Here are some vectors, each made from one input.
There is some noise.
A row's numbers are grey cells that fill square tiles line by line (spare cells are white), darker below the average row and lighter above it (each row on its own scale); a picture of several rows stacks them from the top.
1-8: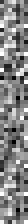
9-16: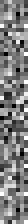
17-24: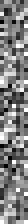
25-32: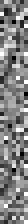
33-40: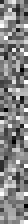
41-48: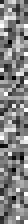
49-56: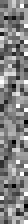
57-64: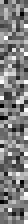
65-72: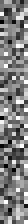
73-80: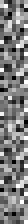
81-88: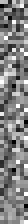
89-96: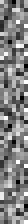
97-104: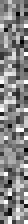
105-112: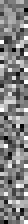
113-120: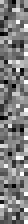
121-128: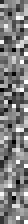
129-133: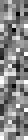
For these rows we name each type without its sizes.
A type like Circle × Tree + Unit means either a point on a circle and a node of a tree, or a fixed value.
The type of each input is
Bool × Bool × Bool + Label.
